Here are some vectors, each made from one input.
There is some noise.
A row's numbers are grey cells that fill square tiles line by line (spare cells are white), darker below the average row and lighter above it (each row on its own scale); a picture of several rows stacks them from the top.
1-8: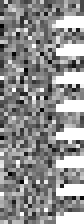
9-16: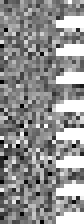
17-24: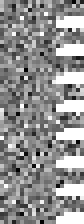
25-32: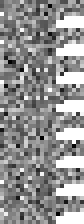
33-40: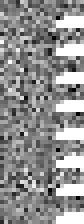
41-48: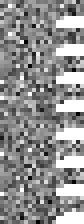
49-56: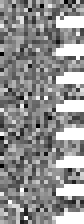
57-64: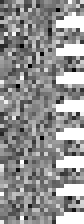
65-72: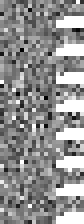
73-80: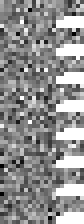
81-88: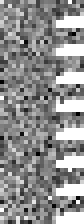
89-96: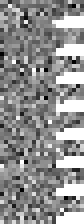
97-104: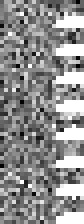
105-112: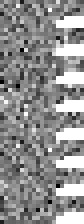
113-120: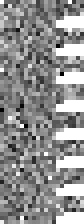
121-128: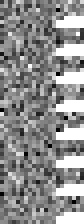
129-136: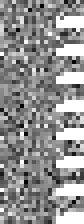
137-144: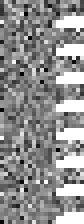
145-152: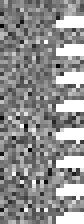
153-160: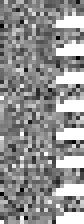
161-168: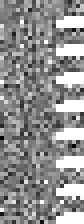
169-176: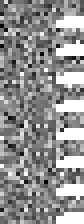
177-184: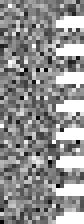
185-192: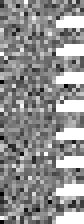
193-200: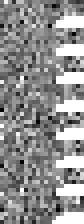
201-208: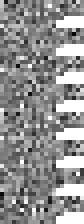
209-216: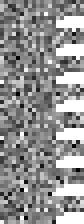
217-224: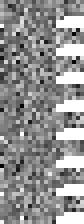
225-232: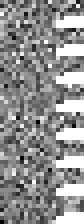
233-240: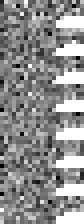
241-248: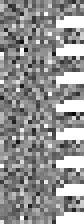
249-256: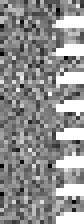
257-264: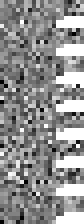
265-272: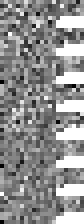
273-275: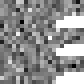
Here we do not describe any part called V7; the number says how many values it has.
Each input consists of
a list of up to two items, each a point on a 12-point line and a value of V7.
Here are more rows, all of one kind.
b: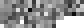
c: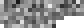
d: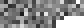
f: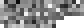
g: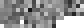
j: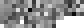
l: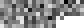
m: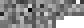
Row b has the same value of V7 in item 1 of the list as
g and j.
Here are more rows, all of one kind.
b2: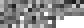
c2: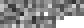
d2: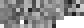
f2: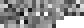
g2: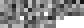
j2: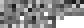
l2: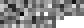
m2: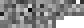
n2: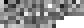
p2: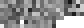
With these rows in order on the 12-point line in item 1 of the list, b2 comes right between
d2 and j2.
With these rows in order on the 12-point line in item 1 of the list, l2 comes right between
c2 and n2.
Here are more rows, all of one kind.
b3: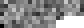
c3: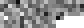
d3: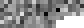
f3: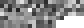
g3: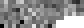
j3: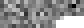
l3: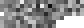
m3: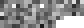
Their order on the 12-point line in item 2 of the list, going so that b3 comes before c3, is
f3, g3, j3, b3, d3, c3, l3, m3.
